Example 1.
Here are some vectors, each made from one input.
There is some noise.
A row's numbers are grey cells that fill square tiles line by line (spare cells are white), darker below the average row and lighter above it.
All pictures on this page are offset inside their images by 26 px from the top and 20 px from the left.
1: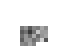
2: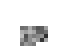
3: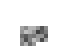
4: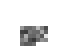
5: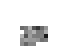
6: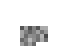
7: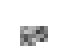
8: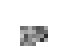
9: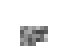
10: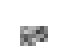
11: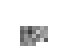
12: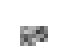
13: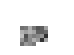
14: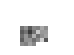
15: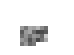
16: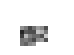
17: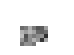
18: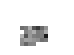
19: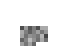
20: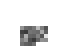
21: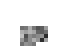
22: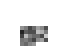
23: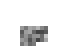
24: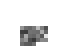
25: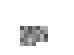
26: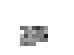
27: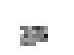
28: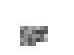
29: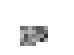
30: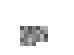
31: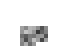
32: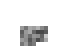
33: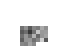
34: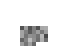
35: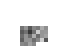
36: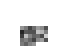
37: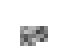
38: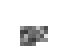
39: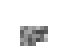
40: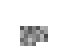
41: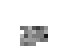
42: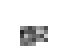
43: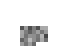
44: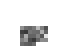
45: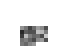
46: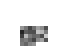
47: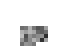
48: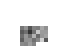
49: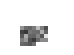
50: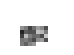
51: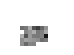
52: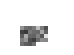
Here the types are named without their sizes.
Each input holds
a point on a circle.
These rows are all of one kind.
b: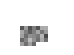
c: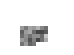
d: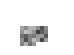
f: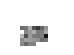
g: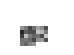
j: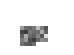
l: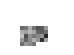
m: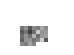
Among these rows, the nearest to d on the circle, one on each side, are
c and l.
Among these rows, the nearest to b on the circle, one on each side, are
f and m.
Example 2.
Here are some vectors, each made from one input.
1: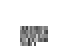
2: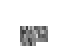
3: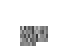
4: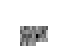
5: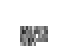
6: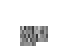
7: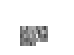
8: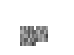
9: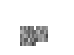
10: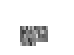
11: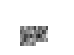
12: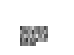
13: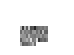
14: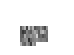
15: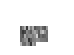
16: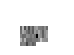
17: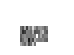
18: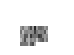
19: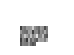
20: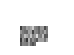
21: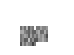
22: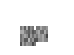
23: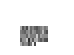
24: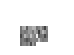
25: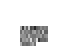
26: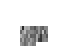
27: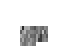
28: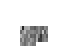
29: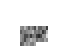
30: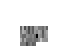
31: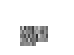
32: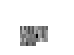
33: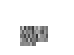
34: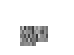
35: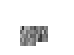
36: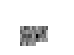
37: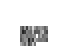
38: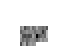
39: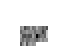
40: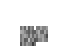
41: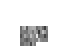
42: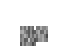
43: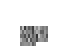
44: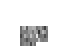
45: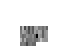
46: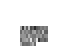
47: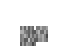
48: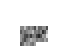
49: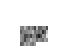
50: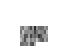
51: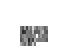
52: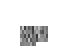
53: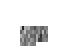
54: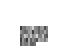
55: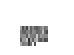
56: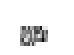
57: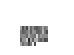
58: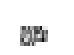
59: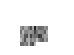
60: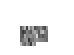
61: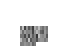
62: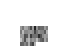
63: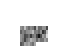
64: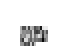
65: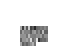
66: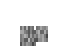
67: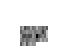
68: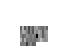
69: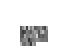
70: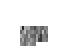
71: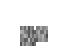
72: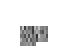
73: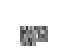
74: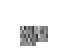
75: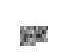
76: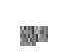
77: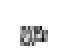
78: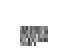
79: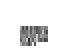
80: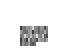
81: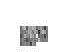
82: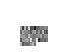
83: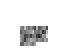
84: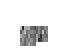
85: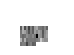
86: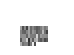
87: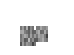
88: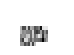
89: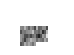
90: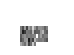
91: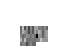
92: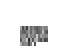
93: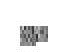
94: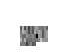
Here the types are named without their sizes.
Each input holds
either a point on a circle, or a fixed value.
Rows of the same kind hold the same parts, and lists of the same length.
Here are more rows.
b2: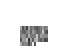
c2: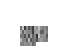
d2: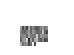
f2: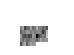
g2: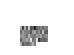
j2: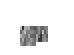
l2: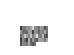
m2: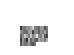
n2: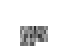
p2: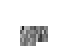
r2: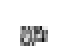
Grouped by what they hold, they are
b2, c2, d2, f2, g2, j2, l2, m2, n2, p2
r2

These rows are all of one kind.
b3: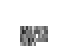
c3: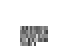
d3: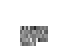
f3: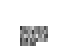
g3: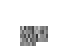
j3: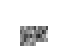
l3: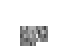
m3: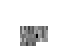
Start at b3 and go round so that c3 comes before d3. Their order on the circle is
b3, c3, d3, j3, m3, g3, f3, l3.
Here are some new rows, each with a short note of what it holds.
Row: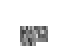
a point on a circle
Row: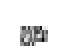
a fixed value
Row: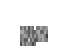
a point on a circle
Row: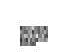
a point on a circle
